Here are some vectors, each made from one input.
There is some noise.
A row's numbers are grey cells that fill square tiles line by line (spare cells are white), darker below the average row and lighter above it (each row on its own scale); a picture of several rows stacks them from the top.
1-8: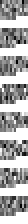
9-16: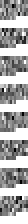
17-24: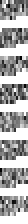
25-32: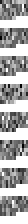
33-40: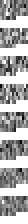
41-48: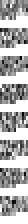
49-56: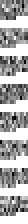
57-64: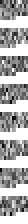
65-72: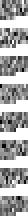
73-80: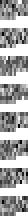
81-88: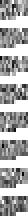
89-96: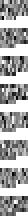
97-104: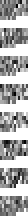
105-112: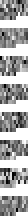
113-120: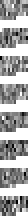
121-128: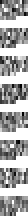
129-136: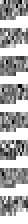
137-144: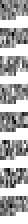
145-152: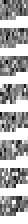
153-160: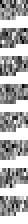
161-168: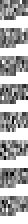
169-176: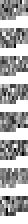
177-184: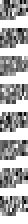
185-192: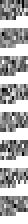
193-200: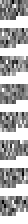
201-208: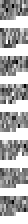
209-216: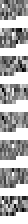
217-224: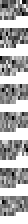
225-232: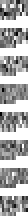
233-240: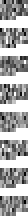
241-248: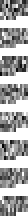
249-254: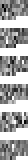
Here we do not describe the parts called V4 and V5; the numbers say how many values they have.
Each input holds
a point on a 9-point line, together with either a true/false value and a value of V5, or a value of V4.
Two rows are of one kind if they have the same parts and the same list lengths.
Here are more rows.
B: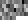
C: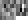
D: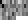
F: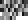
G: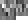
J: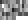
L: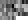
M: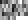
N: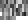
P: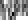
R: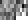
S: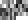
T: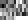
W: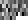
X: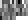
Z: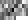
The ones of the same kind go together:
B, G, J, L, M, R, S, X, Z
C, D, F, N, P, T, W

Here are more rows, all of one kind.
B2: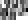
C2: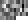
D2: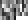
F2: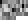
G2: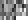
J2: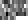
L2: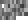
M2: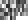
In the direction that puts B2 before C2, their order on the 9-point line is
F2, J2, L2, G2, D2, B2, C2, M2.
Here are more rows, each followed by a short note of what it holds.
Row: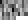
a point on a 9-point line and a value of V4
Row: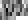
a point on a 9-point line and a value of V4
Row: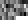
a point on a 9-point line and a value of V4
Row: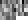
a point on a 9-point line and a value of V4
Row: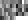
a point on a 9-point line, a true/false value and a value of V5
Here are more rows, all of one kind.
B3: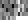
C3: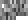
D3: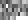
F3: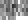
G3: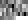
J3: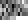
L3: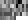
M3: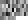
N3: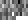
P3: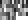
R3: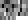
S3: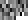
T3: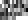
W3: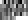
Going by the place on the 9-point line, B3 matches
L3, P3 and W3.
